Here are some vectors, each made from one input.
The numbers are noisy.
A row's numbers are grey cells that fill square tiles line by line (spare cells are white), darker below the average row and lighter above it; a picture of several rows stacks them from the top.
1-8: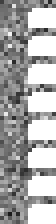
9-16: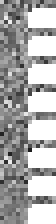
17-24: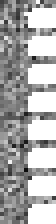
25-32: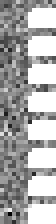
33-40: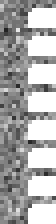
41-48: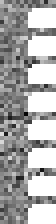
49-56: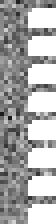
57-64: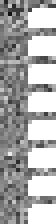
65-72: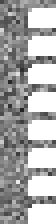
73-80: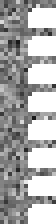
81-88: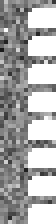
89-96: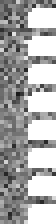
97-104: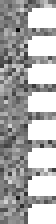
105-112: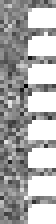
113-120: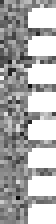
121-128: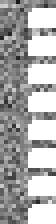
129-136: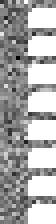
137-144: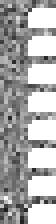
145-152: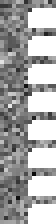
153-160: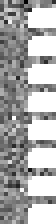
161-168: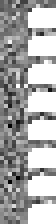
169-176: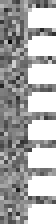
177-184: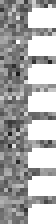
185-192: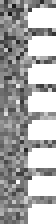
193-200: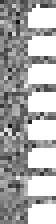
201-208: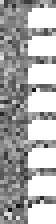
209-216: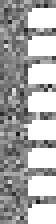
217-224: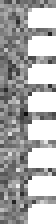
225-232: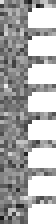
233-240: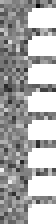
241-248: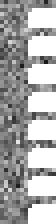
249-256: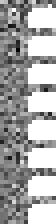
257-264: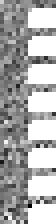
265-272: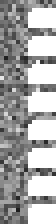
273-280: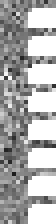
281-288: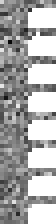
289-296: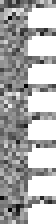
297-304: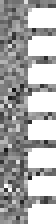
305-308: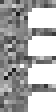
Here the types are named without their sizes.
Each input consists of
a node of a tree, together with a list of items, each either a label, or a point on a line.
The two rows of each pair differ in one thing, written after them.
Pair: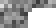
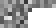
the place on the line in item 1 of the list
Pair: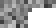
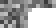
the place on the line in item 2 of the list
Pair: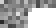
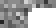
the node of the tree
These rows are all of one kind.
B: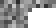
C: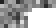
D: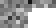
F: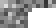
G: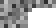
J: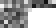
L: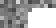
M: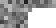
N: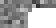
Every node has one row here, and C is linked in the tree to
B and F.
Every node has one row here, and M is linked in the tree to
G and J.
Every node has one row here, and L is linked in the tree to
D.
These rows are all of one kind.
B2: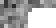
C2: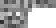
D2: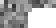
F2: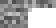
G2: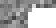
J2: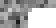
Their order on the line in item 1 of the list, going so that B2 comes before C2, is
B2, G2, C2, F2, J2, D2.
